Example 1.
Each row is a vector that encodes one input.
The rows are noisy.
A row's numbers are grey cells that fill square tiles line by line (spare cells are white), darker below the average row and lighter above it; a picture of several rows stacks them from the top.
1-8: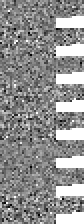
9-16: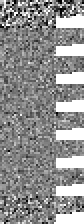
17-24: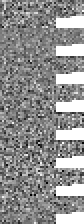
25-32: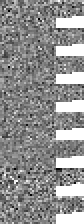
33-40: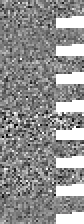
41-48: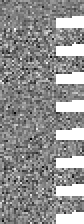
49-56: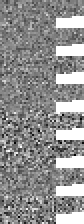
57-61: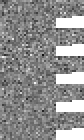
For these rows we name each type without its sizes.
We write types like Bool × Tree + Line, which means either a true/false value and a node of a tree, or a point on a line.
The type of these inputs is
(Bool × Bool × Bool × Bool + Unit) × Circle.
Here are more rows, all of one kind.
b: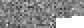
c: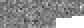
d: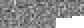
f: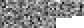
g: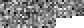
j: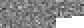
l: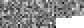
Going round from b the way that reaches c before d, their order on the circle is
b, l, j, c, d, g, f.
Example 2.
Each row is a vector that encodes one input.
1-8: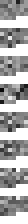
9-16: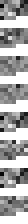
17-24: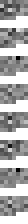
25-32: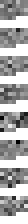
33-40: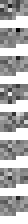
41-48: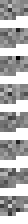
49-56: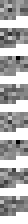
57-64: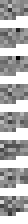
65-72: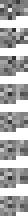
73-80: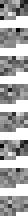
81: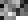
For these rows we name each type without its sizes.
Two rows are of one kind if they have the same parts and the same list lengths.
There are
3 kinds of row.
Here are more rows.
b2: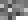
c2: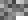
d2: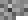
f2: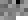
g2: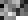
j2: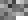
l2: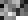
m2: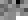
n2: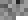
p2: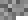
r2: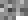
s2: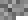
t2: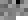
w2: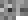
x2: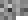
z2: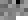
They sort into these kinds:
b2, c2, j2
d2, f2, m2, n2, p2, r2, s2, t2, w2, x2, z2
g2, l2

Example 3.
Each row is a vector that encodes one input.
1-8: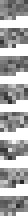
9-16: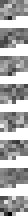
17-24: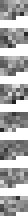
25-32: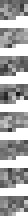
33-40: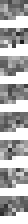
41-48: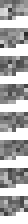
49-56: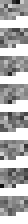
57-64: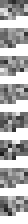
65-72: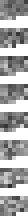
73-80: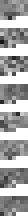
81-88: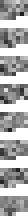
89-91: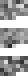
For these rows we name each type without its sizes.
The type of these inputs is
Bool × (Tree + Unit).
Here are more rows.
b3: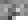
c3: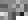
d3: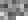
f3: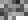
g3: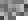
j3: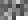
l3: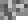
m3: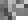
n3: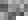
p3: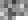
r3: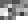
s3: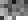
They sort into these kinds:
b3, c3, d3, g3, j3, l3, m3, n3, p3, r3, s3
f3

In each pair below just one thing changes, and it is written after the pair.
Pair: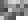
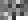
the true/false value
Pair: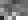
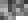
the node of the tree
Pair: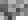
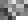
the node of the tree
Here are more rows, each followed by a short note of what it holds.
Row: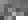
a node of a tree and a true/false value
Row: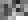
a node of a tree and a true/false value
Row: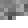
a node of a tree and a true/false value
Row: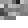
a true/false value
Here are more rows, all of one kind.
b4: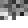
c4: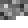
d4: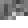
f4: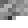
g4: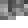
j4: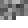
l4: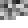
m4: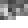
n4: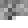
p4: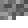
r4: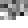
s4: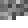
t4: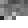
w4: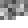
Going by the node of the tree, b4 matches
p4, r4 and s4.
